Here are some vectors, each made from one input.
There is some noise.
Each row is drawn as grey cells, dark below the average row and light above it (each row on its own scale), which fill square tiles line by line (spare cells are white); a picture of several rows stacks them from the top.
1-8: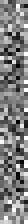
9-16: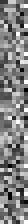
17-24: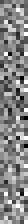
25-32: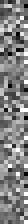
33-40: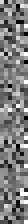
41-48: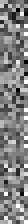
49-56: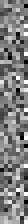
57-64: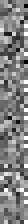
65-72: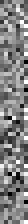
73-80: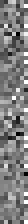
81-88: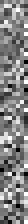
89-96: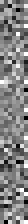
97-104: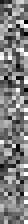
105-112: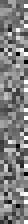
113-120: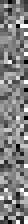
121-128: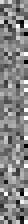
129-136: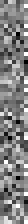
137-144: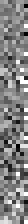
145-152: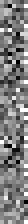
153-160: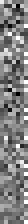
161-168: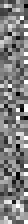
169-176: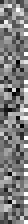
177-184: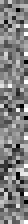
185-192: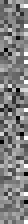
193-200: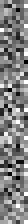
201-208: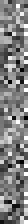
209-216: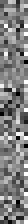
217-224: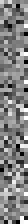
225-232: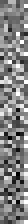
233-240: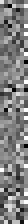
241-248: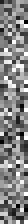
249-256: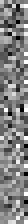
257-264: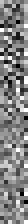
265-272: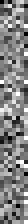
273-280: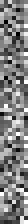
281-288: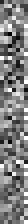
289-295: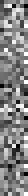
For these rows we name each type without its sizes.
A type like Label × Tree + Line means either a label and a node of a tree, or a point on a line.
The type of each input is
List(Line).
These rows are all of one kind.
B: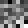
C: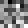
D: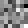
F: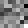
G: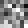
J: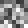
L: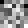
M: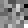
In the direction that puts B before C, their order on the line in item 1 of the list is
J, G, L, B, F, D, M, C.
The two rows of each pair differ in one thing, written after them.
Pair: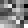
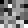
the place on the line in item 2 of the list
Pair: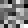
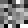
the place on the line in item 2 of the list
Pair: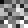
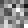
the place on the line in item 2 of the list
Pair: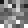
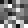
the place on the line in item 1 of the list
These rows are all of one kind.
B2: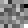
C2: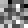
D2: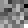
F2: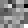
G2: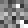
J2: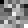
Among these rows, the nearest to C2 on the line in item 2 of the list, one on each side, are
B2 and D2.
